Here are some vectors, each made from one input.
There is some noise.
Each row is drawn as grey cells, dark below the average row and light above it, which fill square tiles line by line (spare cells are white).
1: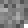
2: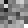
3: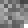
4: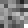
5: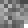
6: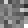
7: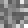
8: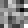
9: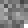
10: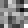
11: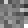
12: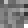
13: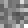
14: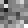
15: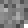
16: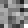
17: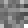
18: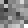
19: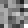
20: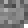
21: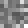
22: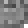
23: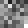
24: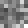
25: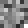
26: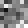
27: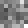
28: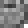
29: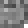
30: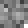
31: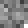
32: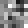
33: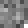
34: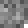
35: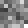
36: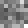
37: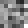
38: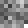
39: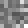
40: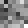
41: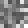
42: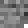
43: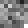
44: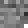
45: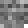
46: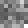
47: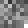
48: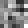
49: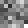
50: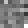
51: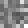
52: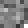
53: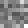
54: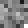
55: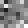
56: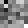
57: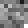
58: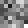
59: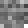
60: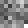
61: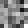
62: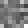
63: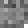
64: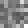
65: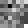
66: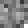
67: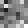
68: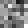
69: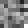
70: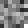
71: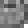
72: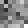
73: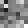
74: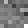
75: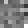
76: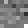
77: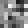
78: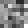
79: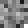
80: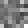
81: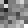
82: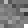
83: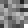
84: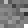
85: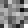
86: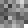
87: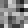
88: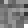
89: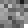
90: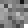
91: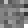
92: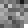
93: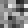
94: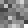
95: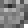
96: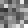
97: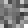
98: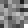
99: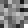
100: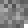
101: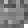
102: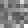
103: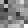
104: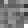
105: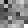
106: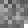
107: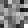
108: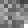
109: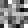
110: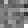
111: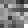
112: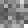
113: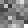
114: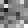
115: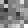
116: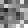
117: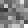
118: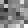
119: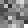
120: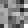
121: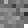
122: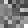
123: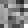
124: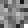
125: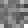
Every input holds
a point on a 15-point line.
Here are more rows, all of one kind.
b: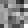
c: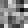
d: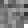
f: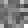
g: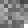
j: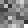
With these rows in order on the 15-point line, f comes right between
d and j.
